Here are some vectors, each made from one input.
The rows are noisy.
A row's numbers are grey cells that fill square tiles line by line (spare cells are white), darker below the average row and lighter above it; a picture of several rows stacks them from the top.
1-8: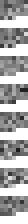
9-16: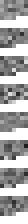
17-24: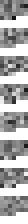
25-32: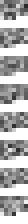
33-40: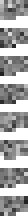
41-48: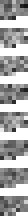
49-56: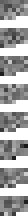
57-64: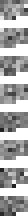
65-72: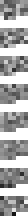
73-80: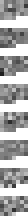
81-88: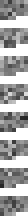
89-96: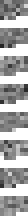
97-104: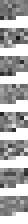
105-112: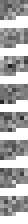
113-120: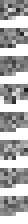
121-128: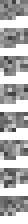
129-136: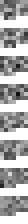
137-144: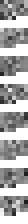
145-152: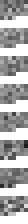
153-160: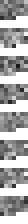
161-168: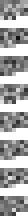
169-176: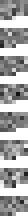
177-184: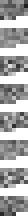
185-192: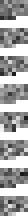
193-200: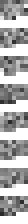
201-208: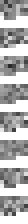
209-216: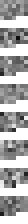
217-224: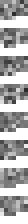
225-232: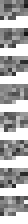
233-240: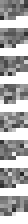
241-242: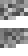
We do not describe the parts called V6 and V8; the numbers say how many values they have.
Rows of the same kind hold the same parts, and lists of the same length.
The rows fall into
5 kinds.
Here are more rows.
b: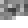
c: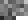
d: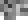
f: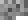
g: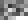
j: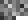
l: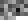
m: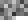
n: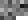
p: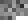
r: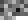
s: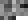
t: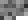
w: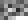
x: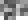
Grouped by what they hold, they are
b, f
c, j, n, p, s
d, x
g, l, m, r, w
t

